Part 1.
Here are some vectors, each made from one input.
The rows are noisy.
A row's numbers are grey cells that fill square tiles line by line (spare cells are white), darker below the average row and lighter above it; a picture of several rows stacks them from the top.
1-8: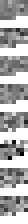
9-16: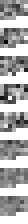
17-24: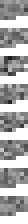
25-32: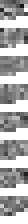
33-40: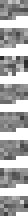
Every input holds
a point on a 5-point line, together with either a fixed value, or three true/false values.
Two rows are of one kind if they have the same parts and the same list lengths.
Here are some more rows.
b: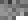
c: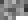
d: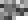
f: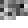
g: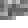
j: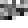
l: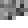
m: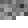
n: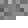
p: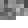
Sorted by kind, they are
b, d, j, m, n
c, f, g, l, p

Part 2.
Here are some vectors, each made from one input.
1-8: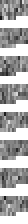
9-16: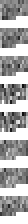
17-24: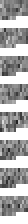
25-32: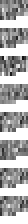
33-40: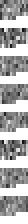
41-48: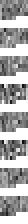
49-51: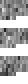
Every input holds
a list of up to two points on a 5-point line.
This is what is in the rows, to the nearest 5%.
All of them are lists of up to two points on a 5-point line: about 15% are empty, 35% hold one and 50% two.
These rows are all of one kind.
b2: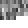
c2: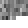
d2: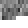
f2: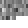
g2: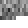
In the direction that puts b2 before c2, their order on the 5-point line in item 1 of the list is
b2, f2, c2, d2, g2.
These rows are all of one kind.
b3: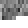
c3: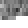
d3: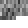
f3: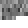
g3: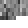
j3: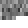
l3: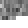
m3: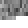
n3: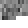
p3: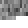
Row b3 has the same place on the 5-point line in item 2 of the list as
c3 and d3.
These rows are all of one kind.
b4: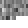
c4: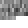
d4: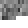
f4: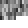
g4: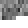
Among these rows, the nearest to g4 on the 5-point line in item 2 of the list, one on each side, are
d4 and f4.
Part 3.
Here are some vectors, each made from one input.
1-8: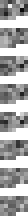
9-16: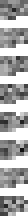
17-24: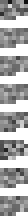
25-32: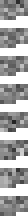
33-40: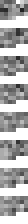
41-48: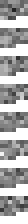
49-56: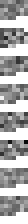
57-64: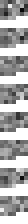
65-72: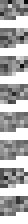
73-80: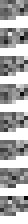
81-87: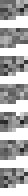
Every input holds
either a node of a 9-node tree, or a node of a 12-node tree.
